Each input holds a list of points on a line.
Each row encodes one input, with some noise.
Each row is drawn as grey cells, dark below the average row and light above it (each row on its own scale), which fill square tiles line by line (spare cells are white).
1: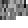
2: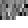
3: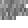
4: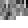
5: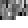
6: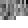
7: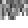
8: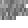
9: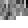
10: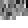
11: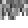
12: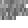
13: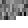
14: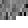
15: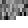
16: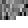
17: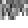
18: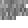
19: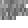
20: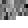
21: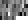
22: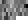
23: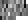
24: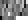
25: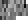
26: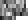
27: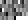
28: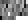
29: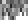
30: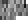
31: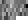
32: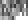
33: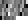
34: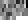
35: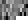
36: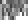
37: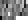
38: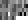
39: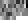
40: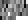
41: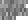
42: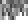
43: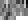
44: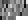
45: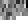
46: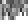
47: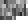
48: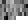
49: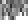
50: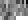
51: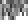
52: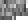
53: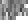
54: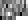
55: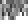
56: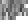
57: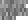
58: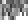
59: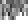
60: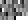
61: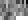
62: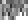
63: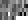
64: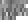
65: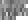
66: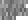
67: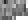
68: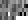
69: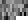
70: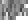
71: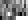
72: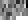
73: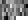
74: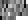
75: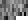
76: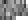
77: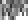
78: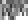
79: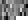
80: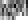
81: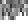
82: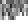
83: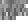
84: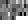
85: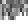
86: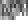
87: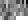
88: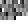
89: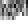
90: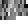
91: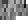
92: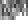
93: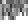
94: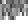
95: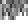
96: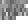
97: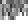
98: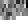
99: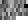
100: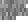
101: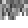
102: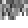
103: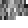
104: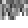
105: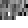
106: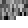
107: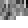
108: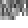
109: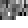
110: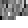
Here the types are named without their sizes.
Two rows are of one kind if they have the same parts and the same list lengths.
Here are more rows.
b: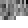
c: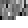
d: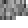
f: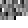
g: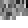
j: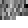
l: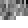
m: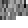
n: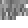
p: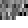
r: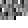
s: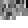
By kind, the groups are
b, g, l, n, s
c, d, j, m, p
f, r

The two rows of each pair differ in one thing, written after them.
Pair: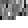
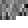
the place on the line in item 1 of the list
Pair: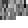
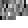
the place on the line in item 2 of the list
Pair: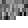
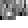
the place on the line in item 1 of the list
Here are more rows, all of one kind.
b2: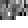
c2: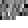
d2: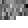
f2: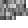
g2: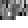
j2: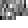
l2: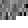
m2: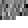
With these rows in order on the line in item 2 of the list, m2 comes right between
c2 and j2.
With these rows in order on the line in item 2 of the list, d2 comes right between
f2 and j2.
